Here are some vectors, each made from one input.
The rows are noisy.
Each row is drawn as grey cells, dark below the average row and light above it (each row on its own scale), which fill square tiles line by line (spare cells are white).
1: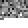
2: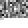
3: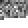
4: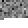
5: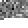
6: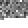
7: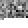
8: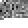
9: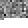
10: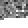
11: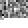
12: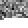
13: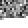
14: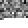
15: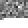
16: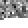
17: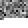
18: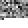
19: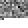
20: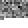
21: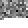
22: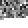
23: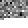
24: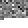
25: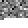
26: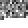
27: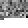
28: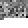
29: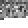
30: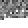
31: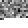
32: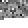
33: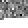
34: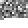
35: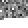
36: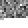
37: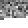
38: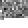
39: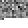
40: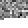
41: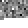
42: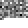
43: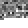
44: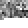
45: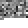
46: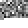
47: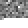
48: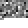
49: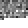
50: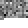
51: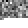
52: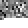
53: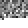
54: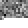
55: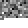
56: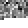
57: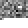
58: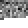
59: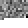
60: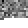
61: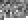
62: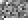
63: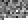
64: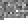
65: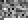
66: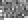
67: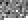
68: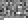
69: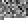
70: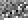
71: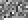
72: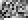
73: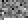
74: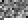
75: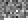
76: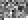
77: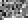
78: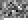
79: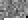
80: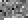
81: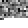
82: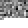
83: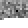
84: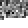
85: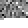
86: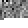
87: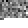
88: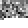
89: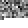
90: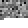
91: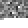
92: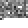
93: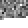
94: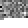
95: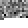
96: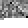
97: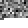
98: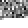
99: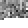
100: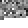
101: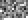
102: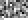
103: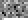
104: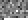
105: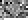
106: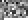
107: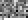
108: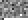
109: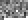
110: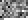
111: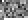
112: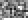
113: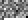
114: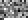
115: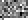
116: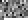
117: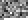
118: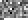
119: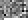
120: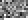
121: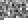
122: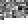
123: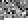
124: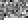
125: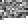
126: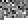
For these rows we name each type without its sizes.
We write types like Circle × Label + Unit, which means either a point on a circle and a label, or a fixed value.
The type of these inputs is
List(Circle).
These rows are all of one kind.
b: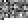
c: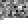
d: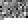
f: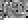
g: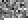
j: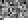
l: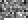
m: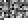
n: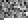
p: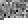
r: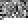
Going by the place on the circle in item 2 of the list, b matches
m and p.
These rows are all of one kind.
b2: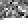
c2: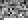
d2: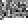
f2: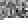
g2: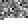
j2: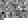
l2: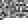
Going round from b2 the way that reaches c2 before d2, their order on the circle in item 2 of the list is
b2, c2, l2, j2, f2, d2, g2.
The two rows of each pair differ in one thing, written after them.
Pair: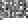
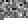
the place on the circle in item 1 of the list
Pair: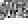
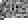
the place on the circle in item 1 of the list
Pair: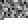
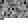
the place on the circle in item 2 of the list
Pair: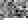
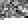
the place on the circle in item 1 of the list
